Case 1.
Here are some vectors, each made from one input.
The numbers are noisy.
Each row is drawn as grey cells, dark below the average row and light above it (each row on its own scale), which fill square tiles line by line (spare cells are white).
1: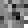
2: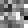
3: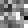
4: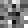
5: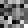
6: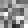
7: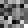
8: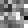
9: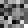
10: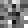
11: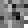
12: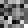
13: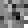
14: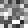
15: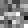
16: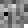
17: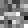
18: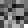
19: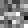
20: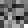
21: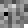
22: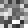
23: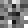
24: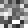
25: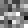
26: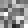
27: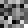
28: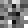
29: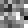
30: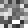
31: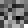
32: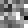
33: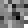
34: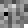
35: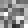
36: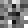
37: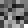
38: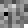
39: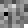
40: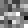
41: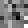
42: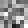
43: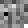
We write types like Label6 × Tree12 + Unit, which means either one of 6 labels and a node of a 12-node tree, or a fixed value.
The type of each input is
Bool × Bool × Bool + Unit.
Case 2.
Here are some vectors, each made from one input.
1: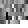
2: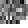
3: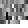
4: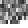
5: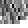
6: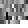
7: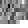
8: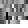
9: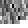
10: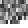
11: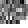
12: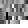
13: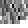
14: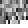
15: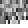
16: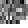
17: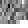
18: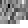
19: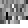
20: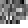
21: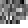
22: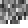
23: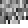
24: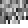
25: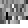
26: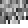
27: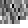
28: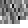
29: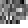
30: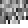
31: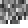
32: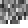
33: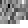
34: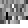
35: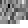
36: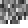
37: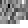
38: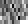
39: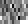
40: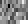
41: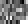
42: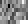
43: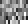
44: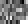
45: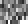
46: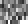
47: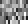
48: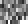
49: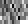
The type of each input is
Line6.
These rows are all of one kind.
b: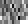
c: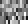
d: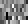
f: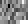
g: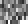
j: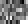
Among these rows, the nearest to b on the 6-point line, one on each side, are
f and g.
